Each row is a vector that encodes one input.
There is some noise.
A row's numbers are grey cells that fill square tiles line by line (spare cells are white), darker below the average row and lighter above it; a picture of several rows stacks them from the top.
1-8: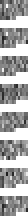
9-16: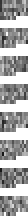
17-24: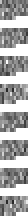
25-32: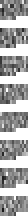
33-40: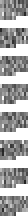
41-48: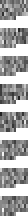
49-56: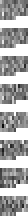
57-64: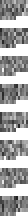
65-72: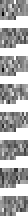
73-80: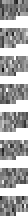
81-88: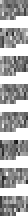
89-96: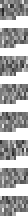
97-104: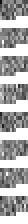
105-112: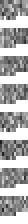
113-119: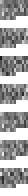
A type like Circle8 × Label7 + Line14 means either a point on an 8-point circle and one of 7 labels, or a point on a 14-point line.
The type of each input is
Bool × Label7 + Label12.
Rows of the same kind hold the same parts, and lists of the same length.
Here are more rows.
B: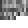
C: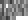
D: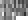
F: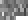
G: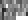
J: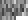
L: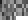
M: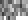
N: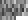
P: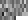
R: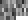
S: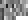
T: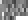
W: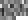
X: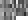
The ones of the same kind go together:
B, C, G, J, L, M, N, P, R, S, W
D, F, T, X

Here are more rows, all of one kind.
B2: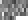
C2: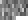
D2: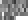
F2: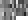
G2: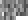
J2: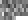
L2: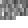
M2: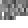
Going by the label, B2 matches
D2 and M2.
